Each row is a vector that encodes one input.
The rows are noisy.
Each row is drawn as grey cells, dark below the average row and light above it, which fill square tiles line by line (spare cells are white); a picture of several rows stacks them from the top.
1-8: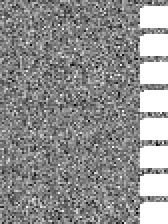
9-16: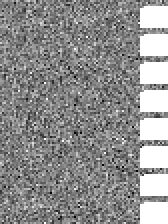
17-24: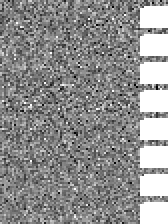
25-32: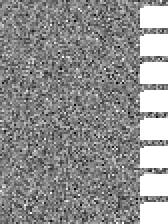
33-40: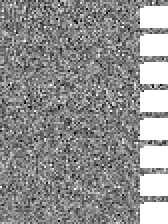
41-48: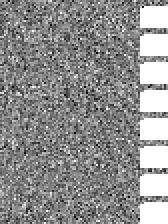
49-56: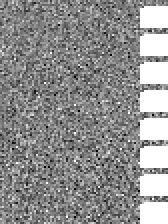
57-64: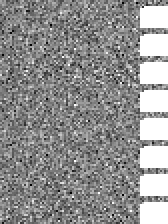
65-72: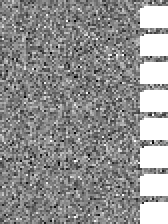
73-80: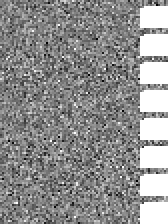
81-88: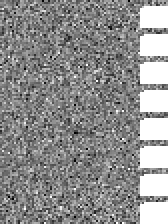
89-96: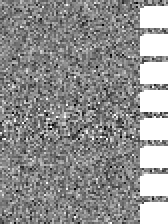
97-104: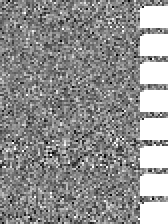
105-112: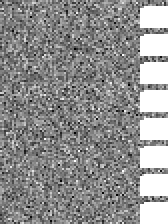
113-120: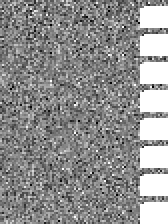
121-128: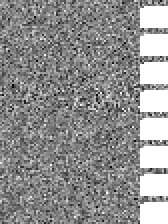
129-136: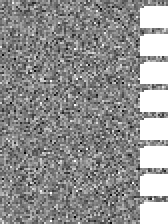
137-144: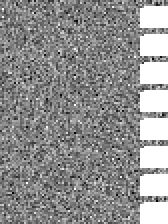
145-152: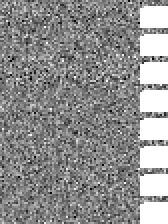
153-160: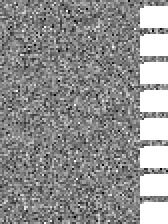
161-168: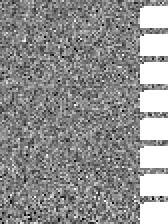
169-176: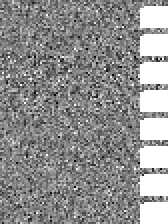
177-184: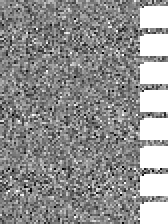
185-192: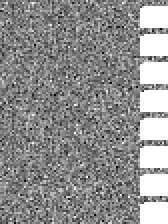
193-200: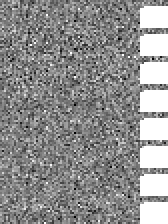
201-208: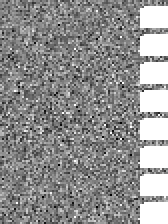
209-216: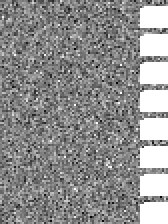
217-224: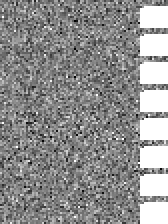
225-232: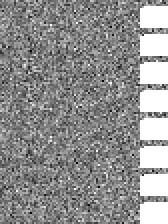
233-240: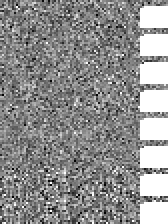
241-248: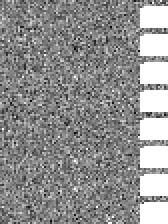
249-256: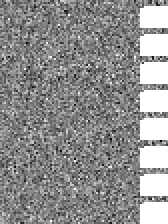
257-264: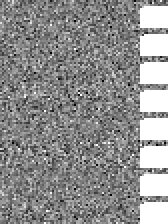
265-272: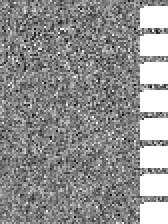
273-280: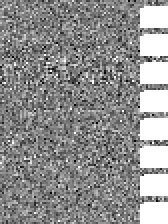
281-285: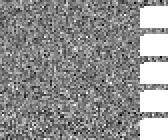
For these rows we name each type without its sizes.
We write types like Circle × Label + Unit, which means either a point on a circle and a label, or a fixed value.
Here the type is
List(Circle).
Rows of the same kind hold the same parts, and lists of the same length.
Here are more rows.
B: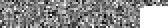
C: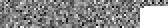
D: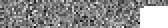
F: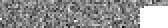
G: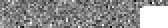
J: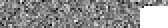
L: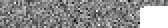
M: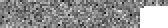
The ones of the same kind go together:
B
C, D, J
F, L
G, M

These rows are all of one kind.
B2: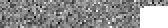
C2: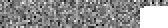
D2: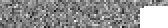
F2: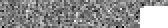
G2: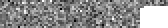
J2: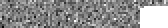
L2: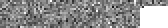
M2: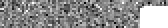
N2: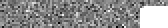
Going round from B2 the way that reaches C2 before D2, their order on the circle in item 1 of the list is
B2, C2, J2, D2, F2, N2, M2, G2, L2.
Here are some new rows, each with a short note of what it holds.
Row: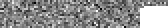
a list of one item
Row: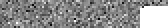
a list of three items
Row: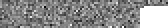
a list of three items
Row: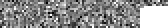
the empty list
